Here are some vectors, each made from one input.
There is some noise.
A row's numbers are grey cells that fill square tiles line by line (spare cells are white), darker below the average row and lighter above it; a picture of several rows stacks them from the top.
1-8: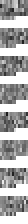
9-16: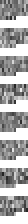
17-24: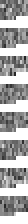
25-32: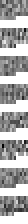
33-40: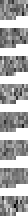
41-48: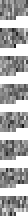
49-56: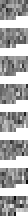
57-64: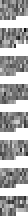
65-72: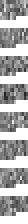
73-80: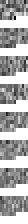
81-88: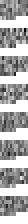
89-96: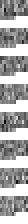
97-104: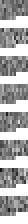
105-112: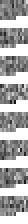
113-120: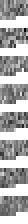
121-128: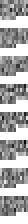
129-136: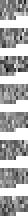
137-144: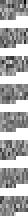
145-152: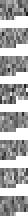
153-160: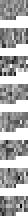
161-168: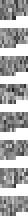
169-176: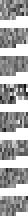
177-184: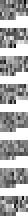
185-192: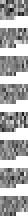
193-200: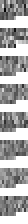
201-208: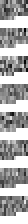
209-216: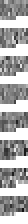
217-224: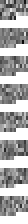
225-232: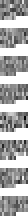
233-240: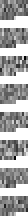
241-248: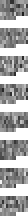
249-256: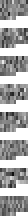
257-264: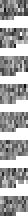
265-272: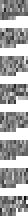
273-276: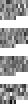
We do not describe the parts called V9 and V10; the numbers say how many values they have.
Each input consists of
a value of V9 and a value of V10, together with a list of up to three points on a 6-point circle.
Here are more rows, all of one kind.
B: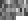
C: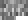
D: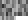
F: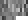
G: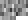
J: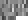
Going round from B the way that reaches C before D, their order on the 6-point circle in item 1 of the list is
B, F, J, G, C, D.
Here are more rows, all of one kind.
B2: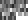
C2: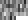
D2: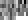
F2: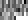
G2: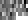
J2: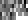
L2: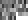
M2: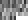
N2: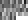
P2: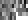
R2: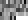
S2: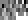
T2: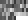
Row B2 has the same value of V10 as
G2, J2, M2 and N2.
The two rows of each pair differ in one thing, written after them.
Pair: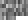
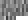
the value of V10
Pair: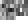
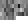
the place on the 6-point circle in item 1 of the list
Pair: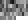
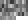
the place on the 6-point circle in item 1 of the list
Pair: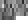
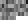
the value of V10
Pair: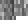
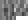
the value of V10
